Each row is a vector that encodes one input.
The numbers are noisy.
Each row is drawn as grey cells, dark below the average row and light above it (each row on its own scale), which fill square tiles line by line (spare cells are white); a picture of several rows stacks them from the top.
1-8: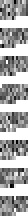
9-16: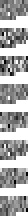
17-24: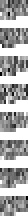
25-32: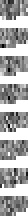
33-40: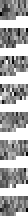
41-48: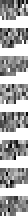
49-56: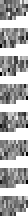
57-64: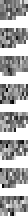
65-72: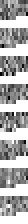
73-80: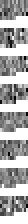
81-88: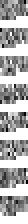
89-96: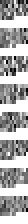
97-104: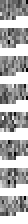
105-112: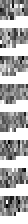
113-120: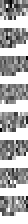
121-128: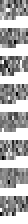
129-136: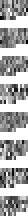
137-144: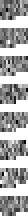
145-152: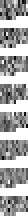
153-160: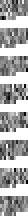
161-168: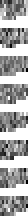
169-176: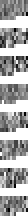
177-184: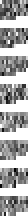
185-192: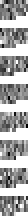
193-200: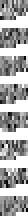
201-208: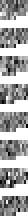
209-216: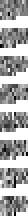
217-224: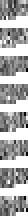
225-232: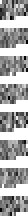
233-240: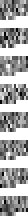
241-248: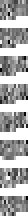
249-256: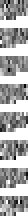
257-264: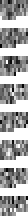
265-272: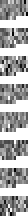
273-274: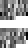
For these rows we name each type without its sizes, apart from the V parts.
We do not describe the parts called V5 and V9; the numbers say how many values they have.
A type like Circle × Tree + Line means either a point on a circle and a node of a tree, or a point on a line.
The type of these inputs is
(Bool × Bool × Bool + V5) × V9 + Tree.
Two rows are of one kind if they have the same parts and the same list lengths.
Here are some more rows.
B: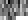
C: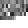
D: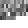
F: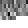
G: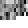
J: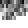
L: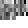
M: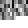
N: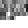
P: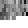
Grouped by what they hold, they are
B, F, J, M
C, D, N
G, L, P

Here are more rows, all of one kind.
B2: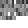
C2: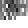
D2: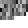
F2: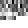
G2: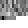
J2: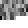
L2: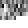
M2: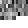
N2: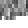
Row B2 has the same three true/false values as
F2 and M2.
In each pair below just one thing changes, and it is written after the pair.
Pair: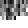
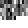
the value of V5
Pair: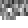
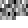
the value of V5
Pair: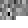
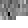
the value of V5
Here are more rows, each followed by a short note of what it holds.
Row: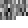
a node of a tree
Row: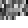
a value of V5 and a value of V9
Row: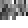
a node of a tree
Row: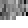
a node of a tree
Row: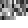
three true/false values and a value of V9
